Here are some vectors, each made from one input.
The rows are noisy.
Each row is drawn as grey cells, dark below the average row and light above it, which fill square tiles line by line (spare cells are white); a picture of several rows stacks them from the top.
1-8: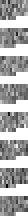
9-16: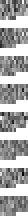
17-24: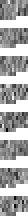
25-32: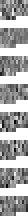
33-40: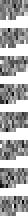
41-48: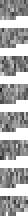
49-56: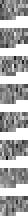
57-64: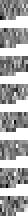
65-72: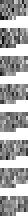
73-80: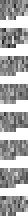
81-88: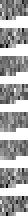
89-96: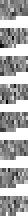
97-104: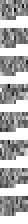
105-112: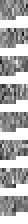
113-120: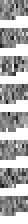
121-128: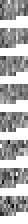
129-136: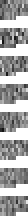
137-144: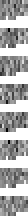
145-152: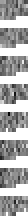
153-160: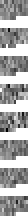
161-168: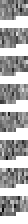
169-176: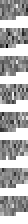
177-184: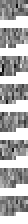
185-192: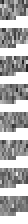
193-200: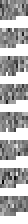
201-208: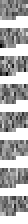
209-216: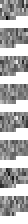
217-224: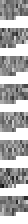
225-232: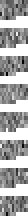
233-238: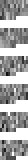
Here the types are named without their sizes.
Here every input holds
a point on a line, together with either a point on a circle and a true/false value, or a fixed value.
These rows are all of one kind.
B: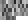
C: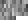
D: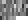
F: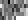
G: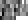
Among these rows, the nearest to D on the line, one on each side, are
C and F.
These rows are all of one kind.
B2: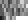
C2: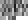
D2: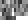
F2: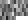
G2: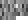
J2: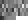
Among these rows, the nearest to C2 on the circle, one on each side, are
B2 and G2.
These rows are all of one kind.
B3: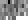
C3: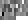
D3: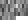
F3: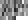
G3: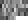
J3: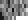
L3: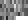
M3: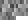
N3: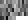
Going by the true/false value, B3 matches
F3 and M3.
